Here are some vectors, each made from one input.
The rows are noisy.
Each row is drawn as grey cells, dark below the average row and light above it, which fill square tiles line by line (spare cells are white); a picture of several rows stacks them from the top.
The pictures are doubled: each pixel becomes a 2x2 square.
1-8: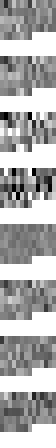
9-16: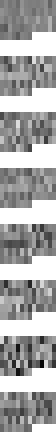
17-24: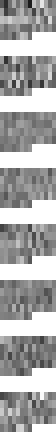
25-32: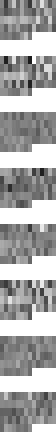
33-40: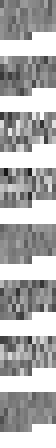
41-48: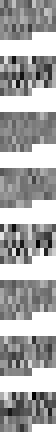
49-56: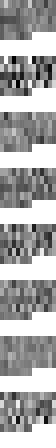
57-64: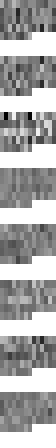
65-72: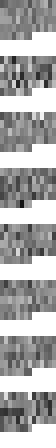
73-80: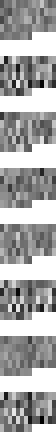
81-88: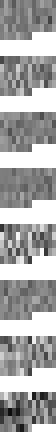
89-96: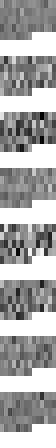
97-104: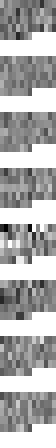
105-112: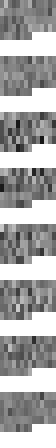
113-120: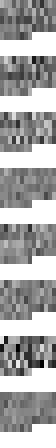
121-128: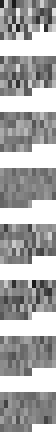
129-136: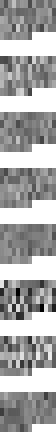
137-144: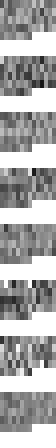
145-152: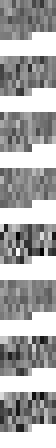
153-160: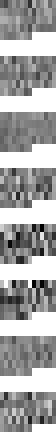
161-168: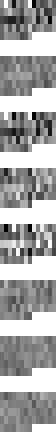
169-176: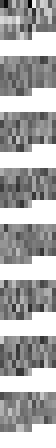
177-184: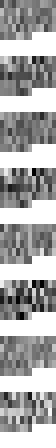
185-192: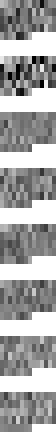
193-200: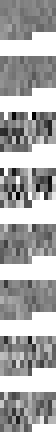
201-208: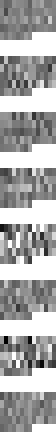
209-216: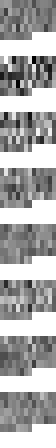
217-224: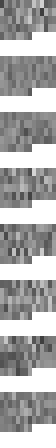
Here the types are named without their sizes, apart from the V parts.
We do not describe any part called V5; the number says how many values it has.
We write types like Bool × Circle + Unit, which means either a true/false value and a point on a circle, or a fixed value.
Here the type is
(Line + List(Circle)) × (Tree + V5).
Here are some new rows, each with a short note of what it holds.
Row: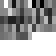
a node of a tree, together with the empty list
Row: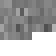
a node of a tree, together with a list of two items
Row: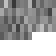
a value of V5, together with the empty list
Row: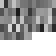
a value of V5, together with a list of one item
